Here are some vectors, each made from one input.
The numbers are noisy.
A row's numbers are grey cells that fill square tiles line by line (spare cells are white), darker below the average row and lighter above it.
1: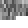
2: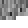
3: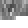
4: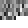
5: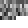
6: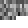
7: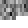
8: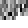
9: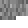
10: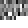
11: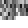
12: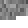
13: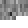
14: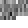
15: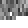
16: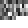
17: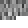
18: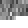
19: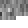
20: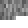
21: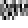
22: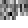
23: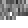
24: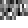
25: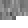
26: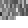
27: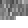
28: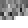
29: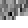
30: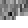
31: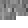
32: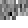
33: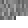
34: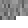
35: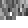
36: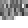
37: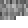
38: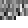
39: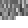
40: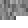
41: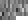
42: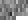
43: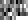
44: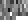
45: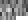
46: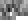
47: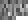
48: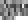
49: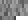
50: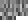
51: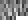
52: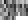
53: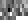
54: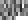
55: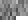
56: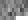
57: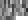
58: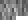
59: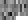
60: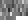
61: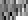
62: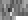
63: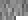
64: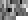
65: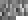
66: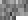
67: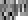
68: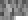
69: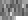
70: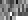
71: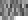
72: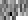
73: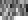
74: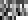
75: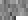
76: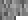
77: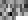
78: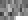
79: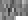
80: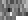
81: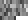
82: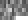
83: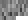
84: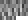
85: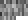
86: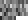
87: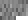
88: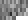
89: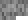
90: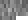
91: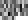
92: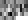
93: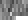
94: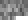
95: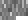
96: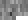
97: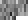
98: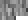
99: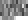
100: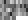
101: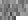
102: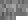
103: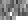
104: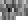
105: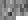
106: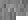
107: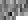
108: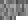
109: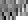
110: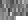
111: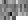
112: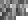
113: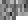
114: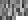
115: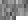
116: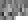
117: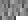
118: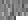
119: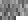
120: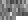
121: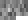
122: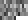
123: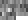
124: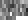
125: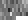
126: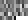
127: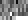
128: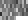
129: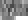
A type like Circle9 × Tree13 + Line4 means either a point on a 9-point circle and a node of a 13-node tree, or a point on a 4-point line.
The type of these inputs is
Line7 × Tree13 + Line11.
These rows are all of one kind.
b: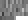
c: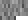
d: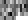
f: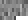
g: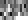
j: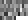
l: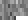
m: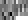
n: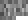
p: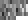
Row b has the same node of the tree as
j, l and m.
